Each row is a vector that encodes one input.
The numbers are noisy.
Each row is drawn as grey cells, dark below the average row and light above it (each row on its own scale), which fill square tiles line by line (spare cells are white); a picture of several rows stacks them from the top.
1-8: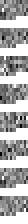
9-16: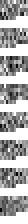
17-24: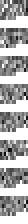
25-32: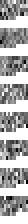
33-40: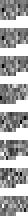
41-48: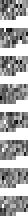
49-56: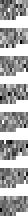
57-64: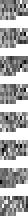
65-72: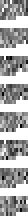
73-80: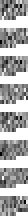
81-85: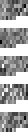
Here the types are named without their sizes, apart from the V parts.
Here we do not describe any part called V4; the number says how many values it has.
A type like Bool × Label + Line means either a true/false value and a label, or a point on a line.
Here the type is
List(Line) × V4.
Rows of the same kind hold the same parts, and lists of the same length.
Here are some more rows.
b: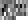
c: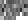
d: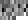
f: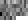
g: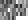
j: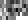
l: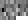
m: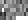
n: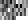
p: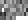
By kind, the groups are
b, c, d, f, g, l, n
j
m, p

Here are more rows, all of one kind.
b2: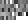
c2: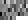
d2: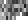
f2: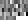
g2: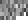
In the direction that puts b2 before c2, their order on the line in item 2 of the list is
d2, g2, b2, f2, c2.
